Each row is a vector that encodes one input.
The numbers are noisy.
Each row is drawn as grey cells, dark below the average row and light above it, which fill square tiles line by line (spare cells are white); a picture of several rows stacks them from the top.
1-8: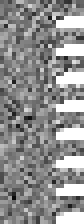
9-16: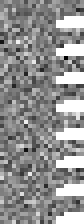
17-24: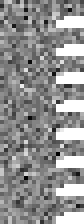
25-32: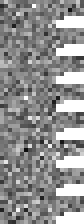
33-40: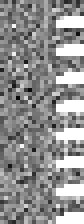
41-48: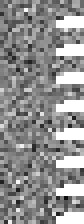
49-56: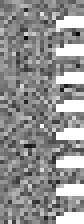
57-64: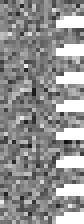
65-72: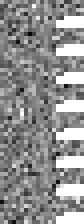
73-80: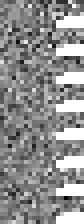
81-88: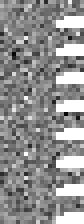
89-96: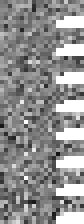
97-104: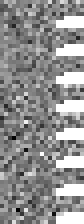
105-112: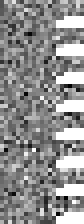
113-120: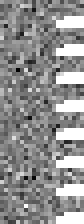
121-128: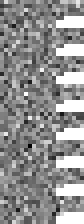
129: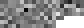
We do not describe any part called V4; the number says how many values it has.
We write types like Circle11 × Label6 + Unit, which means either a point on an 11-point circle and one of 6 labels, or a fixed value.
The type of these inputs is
Circle6 × (Line6 + Tree7) × V4.
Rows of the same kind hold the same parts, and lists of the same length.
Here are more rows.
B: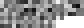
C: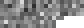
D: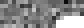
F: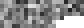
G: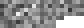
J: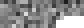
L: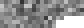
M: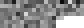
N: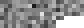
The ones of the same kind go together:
B, F, G
C, D, J, L, M, N

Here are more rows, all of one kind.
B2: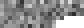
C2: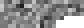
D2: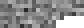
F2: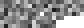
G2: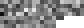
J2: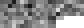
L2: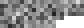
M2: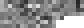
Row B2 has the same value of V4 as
C2 and M2.
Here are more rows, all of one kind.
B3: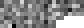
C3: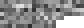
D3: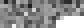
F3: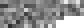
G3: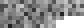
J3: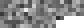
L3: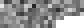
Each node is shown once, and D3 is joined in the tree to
F3, G3 and L3.
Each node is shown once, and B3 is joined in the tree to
G3.
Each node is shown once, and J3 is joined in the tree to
F3.
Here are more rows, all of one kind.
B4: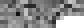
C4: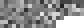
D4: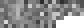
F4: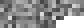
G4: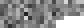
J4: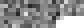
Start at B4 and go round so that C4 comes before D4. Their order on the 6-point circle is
B4, G4, J4, F4, C4, D4.
